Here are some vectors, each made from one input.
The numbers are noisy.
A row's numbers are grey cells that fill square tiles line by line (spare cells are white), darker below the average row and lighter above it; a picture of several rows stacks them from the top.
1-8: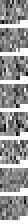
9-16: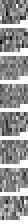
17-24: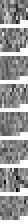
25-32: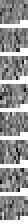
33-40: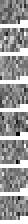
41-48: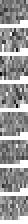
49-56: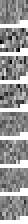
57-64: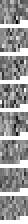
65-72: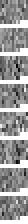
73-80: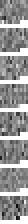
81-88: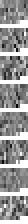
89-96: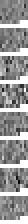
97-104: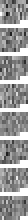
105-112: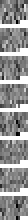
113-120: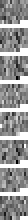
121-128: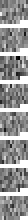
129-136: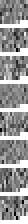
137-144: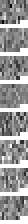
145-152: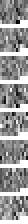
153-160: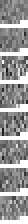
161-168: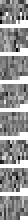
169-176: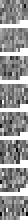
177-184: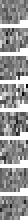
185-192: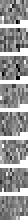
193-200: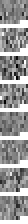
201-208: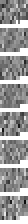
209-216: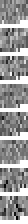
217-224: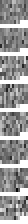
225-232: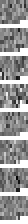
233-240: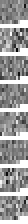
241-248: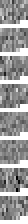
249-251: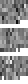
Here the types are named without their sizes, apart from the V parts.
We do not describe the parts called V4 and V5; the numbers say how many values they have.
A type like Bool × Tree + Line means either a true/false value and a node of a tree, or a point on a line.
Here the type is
(List(Line) + V4 × V5) × Tree.
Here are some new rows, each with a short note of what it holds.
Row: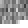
a node of a tree, together with a list of one item
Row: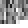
a node of a tree, together with a list of one item
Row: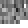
a node of a tree, a value of V4 and a value of V5
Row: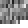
a node of a tree, together with a list of two items
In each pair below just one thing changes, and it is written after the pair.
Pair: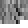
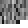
the value of V4
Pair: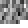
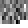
the value of V5
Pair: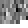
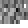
the node of the tree
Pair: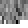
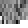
the value of V4
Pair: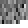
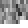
the node of the tree
